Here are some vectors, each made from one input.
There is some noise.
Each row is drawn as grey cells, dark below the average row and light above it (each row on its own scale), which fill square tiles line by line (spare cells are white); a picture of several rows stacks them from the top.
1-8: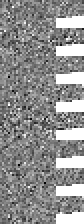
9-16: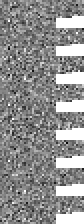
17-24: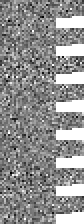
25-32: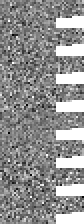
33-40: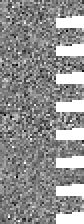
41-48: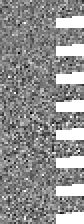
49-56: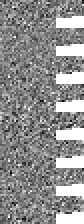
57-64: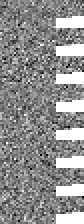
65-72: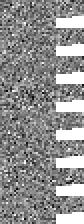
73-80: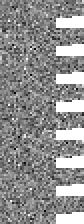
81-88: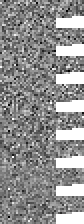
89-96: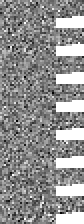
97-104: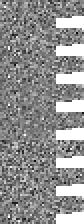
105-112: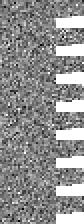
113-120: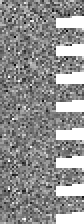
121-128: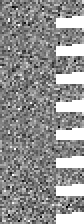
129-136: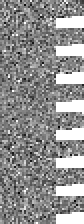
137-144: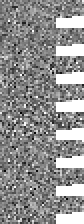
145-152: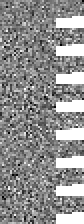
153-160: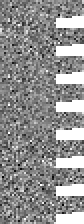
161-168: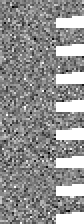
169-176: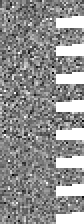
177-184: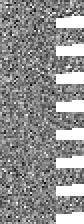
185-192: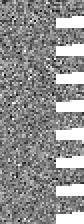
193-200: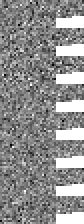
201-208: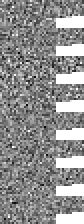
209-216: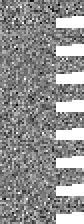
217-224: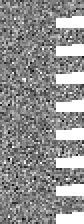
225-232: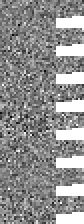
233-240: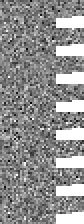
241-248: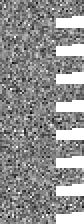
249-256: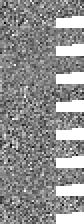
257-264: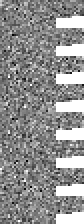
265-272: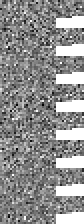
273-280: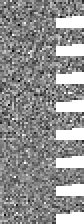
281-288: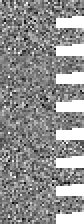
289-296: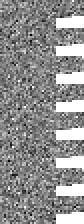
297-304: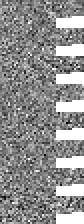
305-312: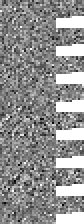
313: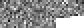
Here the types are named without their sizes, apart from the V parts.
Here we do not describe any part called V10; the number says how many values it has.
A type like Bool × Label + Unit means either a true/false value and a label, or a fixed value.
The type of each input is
Line + List(Bool × V10).
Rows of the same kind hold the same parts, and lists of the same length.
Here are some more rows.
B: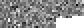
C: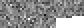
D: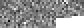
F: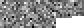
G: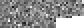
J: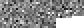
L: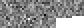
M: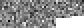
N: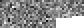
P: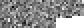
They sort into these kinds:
B, G, P
C, L
D, M, N
F, J

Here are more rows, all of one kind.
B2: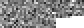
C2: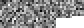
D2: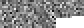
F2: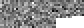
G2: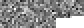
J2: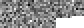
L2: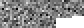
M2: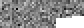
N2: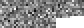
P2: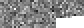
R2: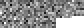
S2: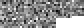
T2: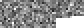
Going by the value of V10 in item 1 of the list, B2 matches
L2, N2 and S2.
